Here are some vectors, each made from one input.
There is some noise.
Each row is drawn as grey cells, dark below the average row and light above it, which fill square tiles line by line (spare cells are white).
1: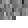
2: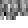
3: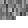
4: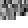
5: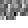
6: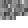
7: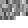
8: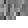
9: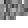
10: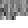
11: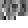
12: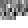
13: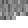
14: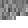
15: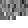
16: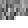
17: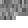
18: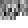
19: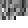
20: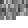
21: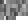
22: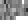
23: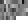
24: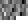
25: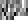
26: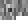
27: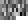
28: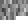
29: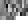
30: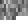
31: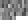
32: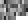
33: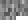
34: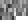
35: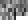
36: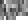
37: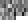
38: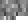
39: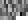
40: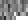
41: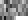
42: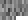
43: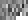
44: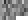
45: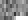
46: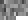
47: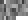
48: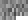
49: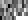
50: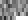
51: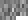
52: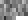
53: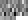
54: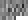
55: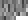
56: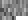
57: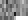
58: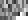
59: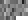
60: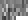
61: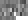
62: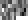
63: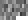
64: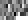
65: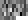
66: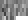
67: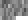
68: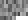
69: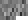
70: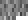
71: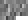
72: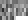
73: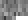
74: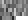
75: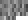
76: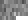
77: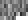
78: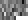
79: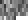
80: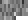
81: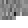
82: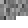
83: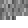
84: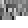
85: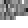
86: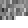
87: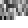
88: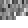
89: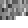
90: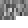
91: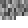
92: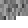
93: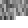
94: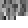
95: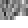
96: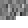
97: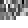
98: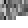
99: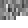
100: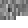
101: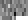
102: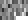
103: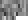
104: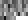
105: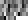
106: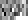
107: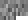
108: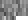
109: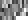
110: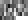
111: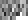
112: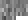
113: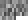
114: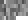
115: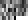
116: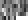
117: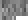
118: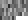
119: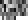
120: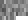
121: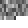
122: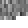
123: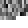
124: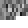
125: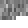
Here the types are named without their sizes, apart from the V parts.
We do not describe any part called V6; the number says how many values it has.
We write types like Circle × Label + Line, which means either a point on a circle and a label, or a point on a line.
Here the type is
Bool × (Line + V6).
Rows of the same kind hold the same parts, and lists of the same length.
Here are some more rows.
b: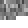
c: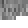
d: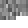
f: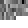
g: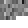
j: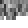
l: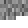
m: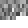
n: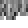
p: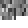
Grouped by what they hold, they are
b, c, f, g, p
d, j, l, m, n

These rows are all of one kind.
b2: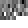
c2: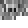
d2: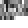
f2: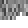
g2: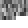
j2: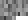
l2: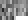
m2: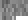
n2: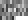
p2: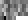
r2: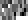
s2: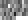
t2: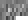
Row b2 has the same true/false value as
l2, n2 and t2.
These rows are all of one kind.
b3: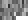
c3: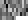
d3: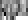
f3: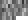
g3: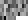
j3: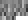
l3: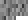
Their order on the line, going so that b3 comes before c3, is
j3, f3, g3, l3, b3, d3, c3.
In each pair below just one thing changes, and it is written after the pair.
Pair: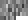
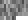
the true/false value
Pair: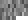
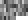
the true/false value
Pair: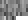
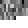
the place on the line
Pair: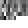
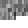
the place on the line
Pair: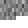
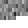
the place on the line
